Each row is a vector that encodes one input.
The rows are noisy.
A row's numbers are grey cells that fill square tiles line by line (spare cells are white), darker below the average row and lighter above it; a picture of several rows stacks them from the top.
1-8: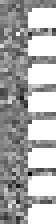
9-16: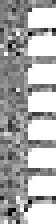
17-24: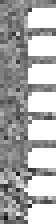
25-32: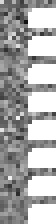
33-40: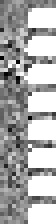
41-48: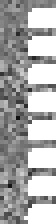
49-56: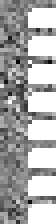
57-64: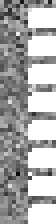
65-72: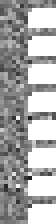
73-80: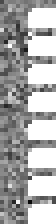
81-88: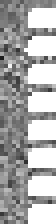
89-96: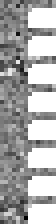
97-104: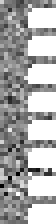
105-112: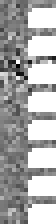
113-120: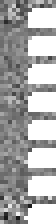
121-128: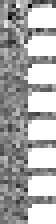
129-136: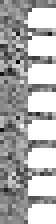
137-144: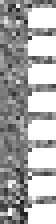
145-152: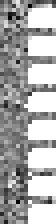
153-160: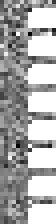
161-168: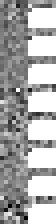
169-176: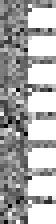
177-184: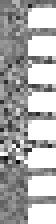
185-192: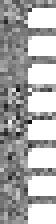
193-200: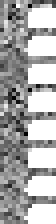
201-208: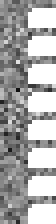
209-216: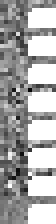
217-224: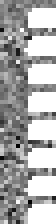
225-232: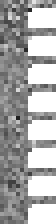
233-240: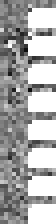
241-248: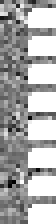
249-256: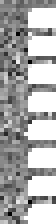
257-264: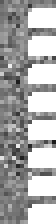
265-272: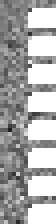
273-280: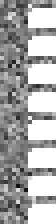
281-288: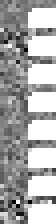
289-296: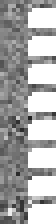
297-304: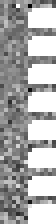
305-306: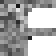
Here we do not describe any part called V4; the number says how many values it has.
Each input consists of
either a point on a 7-point line, or a point on an 11-point line, or two values of V4.
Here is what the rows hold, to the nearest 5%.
About 40% of them hold a point on a 7-point line. About 40% of them hold a point on an 11-point line. The rest hold two values of V4.
